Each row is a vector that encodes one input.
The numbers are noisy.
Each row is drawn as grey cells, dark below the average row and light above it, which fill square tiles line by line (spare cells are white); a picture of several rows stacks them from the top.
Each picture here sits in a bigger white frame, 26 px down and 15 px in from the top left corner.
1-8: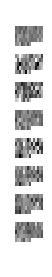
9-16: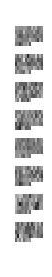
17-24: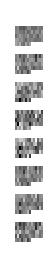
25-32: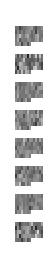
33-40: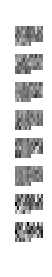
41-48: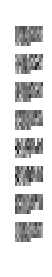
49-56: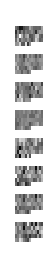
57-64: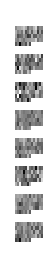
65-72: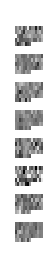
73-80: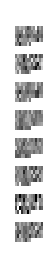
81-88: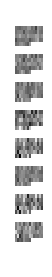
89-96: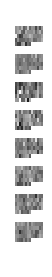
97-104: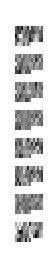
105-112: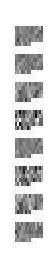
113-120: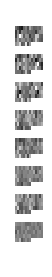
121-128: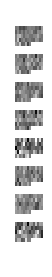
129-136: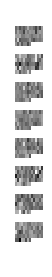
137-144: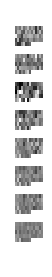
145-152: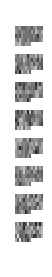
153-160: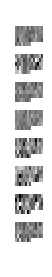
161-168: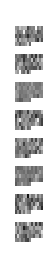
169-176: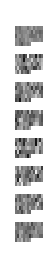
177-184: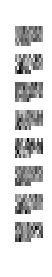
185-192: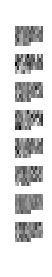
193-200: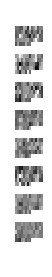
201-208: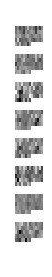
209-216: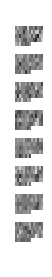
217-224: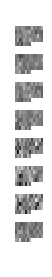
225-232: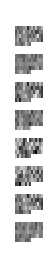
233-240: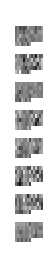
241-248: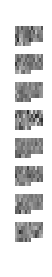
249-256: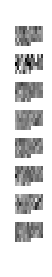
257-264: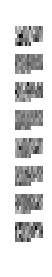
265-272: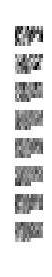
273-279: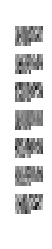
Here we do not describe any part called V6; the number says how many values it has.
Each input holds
a list of up to two items, each a true/false value and a value of V6.
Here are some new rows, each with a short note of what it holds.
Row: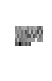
the empty list
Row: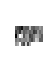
a list of two items
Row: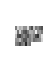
the empty list
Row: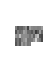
a list of one item
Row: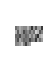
a list of one item
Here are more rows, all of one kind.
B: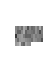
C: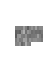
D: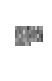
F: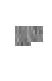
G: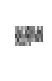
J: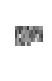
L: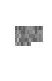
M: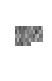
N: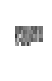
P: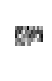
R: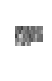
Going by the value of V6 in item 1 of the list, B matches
F, G and R.
